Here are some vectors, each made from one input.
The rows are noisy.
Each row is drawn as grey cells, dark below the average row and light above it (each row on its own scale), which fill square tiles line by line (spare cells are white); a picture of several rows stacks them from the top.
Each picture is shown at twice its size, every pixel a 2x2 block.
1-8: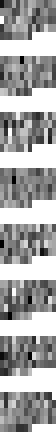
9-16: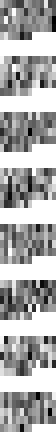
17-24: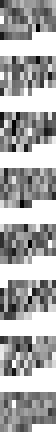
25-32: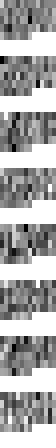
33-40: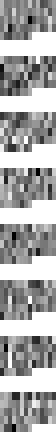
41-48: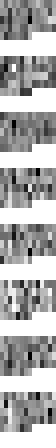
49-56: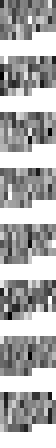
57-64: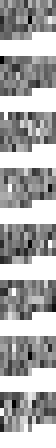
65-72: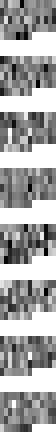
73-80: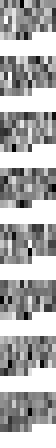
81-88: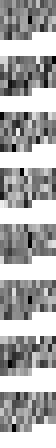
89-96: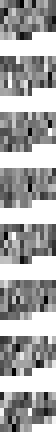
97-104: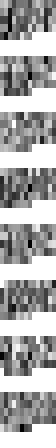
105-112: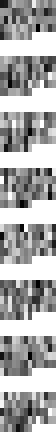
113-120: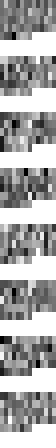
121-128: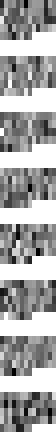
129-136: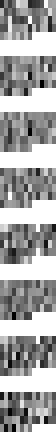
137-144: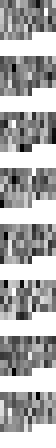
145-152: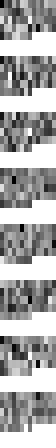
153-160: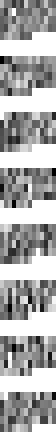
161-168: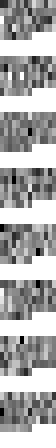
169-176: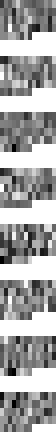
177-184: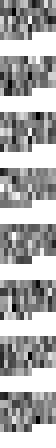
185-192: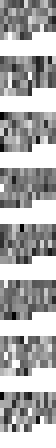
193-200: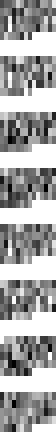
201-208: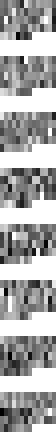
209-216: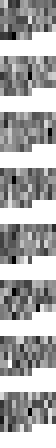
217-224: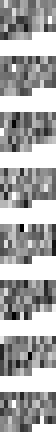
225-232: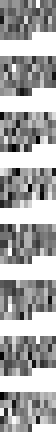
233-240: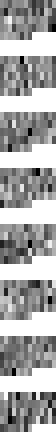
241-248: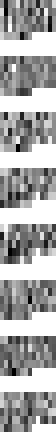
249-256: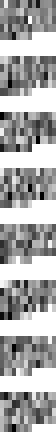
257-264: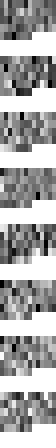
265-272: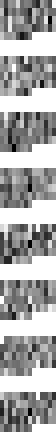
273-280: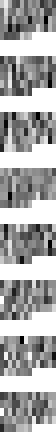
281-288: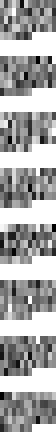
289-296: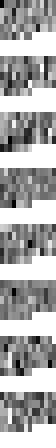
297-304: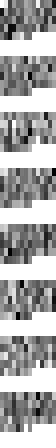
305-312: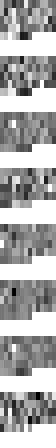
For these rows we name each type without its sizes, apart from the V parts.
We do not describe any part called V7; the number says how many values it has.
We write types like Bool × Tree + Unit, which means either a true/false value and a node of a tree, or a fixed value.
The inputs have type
Circle × (Circle + Unit) × V7.
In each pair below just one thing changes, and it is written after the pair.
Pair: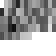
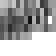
the place on one of the two circles
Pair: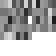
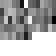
the value of V7
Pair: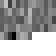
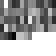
the place on one of the two circles
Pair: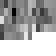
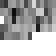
the place on one of the two circles
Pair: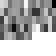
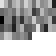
the value of V7
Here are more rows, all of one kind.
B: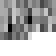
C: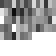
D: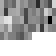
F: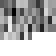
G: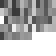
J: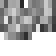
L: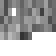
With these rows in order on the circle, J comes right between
B and L.
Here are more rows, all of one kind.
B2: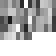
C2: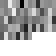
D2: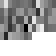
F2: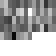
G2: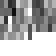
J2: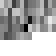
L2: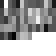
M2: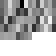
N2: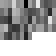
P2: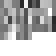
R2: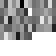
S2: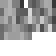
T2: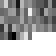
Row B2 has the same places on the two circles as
C2, M2, R2 and S2.
